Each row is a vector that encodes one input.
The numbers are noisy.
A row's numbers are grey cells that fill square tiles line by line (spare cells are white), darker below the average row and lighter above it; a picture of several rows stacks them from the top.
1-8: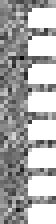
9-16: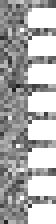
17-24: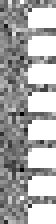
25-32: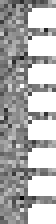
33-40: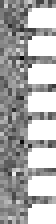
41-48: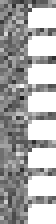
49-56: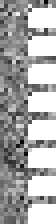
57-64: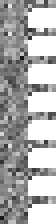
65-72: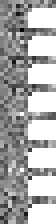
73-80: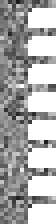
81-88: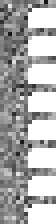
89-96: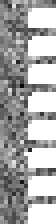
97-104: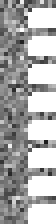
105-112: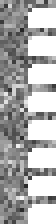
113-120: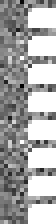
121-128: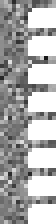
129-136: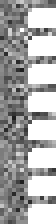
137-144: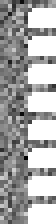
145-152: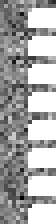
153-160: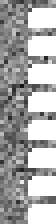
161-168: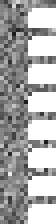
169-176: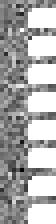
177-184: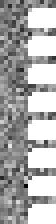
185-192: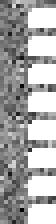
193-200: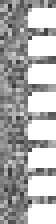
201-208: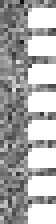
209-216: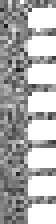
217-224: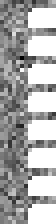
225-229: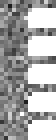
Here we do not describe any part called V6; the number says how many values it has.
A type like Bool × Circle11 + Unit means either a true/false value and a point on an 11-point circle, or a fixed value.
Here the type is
Bool × (Line7 + V6).
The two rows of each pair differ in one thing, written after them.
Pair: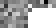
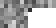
the value of V6
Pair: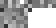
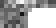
the true/false value
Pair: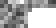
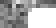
the value of V6
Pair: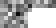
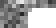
the value of V6
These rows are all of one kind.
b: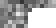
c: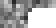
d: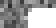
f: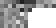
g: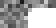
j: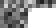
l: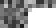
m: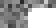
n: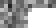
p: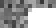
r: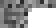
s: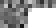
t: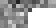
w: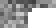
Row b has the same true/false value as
c, f, t and w.
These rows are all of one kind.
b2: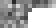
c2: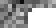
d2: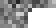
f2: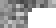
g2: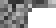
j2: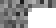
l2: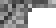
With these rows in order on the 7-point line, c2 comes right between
j2 and l2.
